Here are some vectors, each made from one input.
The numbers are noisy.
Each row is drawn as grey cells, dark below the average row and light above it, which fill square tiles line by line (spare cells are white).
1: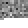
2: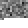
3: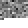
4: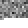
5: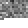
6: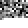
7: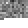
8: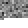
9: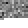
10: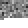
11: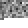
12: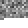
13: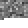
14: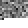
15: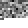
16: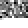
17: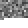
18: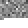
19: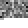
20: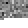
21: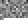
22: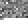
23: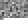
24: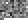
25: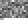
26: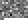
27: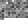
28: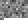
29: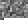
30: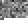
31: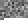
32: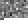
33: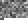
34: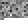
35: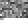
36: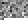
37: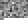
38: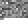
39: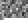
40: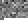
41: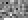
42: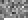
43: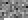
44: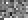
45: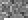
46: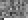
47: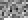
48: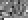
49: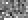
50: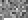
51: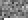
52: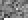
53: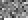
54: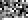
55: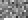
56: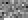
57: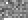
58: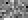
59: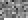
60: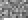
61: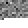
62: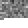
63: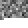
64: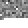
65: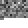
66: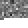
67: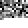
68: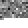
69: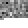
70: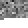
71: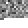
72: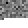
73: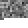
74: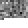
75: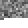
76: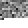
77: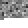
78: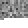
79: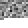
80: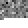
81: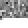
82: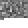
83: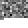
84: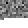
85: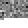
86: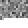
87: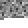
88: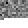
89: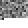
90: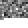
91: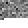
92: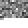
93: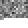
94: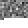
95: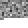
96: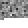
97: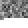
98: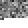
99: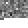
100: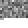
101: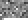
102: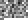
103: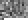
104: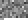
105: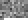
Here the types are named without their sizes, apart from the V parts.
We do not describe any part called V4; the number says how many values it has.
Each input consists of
a list of items, each a true/false value and a value of V4.
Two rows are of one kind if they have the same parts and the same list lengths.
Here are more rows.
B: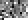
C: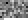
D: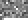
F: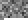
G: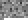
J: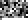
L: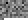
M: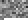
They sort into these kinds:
B, D, F, M
C, G, L
J

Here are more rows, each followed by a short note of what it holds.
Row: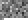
a list of two items
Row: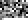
the empty list
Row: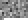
a list of one item
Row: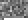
a list of two items
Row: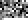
the empty list
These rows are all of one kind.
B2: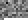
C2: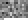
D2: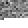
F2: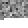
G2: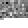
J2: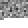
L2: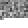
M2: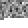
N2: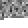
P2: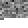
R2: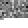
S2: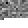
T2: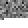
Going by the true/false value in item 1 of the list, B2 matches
D2, P2, S2 and T2.
